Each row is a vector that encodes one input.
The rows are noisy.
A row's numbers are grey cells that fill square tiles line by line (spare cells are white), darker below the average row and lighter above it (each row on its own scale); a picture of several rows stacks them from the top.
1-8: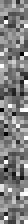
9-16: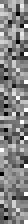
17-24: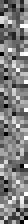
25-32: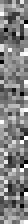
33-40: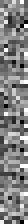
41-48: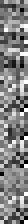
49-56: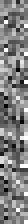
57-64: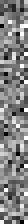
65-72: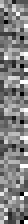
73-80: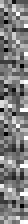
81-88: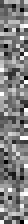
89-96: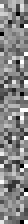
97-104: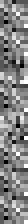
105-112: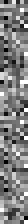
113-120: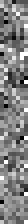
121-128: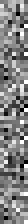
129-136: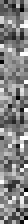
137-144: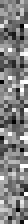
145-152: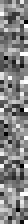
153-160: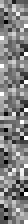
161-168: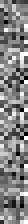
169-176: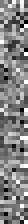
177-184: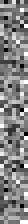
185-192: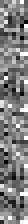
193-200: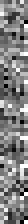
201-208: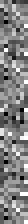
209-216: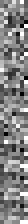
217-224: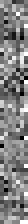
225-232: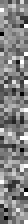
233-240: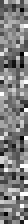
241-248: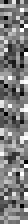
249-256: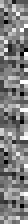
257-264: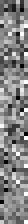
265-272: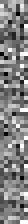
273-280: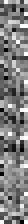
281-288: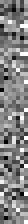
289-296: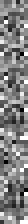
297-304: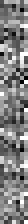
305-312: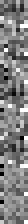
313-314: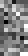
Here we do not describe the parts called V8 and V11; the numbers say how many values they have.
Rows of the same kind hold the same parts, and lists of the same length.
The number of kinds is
3.
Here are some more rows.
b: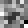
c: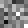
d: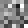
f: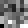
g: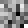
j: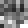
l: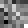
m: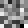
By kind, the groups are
b, d, g, m
c, l
f, j

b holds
a value of V11.
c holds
a point on a 4-point line.
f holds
a true/false value and a value of V8.
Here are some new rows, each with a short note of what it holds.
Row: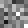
a point on a 4-point line
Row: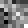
a point on a 4-point line
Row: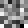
a value of V11
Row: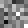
a point on a 4-point line
